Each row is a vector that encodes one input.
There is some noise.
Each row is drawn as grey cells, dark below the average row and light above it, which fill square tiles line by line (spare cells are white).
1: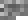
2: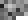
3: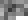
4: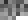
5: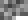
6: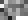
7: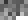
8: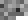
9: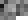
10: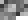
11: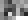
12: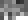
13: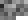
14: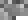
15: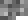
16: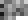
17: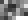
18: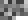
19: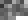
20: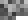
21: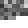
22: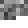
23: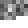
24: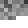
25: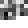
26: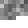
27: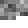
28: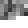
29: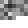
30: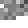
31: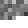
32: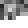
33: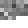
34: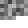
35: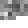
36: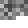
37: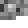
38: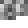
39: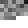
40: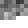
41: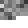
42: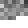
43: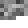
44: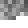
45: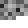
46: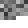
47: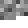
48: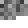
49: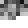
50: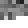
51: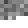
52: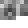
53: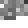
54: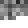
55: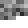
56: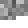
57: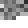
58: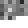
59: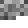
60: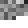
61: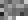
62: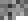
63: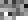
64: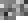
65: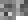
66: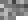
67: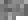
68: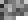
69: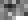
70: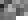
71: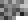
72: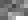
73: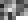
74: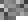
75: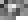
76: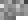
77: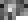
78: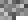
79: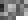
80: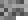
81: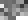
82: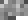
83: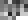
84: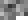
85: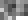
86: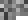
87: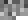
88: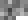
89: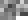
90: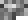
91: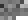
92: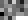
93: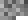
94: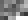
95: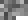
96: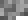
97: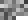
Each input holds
a point on a 6-point line, together with either a point on a 6-point line, or four true/false values.
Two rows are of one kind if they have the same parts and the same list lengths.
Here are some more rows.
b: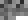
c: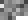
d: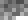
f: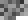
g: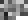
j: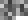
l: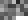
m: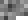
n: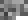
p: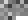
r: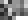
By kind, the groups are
b, d, f, g, j, m, n, p, r
c, l

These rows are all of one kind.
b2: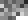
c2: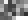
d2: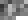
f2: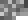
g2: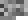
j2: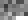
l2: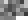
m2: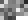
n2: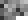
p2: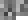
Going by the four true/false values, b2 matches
d2 and j2.
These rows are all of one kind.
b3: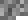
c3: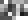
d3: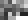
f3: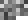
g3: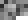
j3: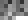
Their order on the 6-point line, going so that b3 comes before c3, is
g3, j3, d3, b3, c3, f3.
